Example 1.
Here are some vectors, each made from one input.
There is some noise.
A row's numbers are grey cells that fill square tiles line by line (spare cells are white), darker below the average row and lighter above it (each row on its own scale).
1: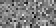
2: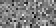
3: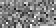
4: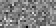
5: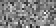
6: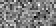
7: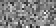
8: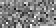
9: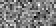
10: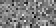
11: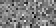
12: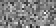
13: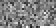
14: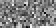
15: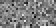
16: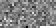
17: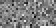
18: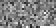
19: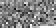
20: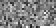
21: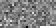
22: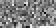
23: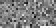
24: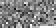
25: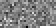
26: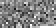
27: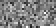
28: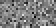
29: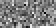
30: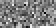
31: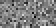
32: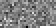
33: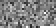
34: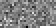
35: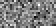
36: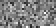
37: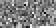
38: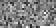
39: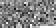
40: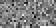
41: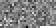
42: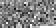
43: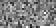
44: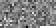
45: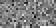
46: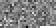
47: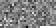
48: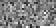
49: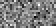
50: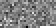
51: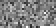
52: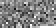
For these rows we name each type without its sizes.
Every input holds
a point on a line.
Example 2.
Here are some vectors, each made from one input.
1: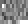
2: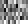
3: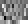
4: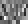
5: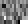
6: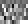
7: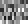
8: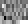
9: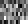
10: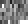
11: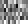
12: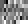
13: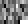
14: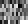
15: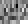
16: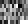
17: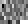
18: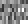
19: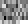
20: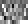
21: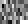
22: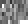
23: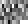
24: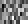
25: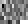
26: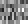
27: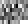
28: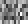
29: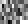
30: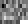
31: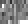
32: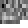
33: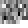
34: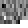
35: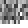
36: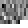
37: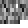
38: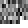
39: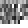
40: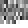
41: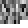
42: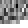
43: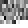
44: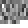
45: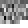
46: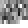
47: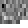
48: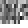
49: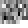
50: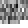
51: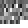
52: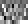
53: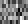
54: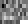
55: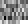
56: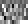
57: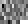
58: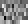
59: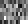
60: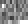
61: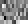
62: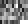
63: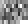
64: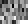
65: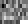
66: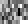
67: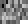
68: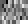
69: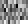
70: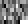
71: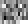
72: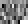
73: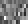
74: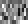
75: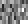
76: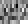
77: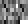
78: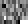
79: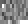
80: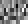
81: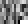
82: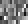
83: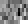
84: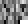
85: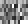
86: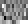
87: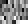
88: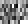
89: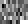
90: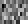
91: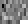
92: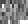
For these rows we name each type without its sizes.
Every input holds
a label.
